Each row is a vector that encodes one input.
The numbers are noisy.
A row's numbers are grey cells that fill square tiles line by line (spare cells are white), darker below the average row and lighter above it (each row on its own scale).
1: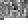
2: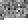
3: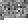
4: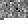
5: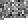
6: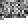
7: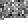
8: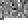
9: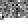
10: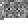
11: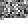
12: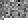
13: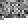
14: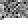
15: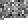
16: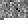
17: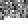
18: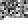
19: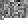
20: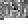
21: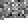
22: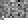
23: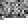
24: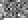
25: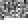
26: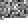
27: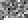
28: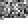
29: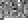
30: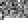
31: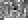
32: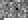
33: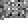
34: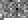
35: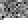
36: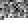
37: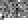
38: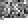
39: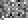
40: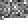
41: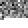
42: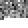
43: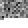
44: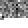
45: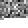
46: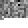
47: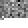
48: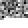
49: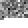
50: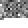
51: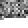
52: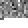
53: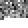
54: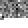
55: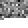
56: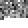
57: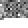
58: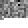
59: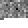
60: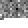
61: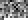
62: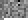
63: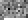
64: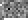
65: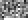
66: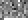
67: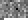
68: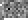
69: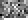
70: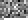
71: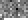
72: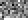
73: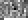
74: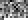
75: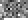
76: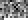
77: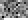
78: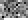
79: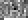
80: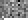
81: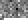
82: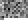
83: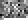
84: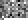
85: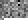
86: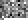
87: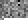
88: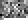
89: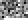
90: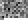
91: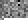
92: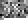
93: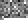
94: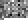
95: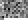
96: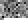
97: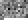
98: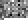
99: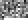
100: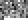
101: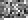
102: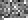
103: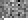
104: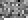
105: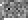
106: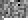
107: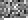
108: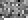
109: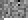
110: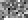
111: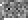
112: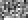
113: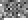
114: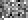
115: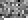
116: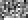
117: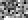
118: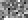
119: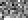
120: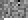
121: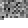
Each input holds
either a point on a 13-point line, or four true/false values.
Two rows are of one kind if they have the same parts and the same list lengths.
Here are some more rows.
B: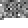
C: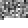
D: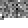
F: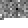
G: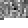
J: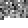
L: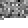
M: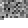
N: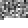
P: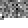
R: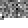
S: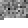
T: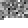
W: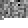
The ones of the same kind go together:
B, C, D, F, G, J, M, N, P, R, S, T
L, W

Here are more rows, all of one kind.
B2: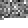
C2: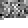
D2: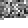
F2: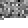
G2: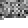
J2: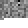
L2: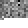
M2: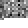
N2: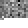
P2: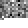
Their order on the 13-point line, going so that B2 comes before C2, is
B2, D2, C2, G2, F2, M2, P2, N2, L2, J2.
